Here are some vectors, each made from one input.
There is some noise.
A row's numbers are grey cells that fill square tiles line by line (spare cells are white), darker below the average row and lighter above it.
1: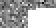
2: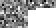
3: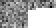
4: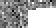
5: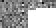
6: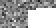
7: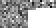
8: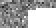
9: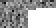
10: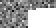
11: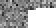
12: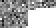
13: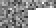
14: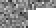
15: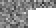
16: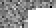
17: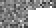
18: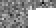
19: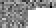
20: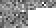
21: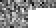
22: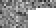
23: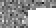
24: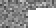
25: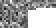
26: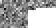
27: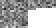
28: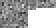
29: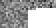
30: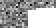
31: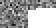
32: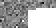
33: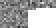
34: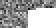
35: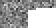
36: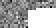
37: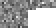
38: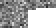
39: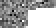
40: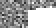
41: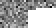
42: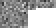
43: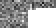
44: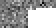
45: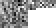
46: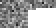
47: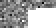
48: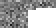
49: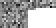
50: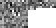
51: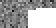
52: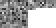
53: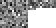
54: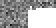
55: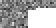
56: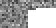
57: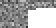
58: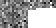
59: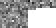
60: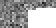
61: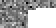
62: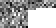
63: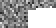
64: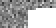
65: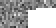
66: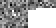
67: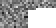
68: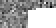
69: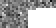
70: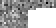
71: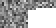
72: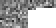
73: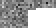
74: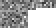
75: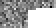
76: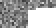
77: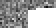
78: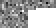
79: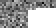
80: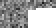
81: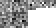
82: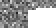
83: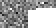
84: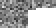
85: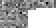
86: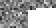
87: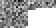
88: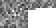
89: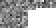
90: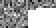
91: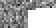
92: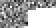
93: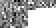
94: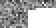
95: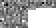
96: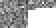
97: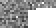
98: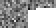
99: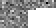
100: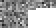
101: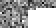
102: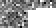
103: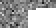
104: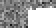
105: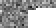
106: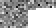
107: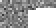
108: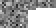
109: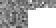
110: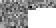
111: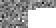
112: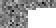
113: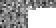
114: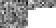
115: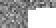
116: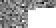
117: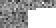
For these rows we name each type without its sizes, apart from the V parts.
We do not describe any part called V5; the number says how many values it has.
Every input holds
a node of a tree, together with either four true/false values, or a value of V5.
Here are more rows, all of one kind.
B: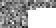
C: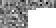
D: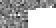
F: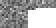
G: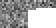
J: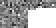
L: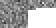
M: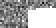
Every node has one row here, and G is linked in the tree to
M.
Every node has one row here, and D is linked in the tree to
F and J.
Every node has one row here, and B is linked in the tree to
M.
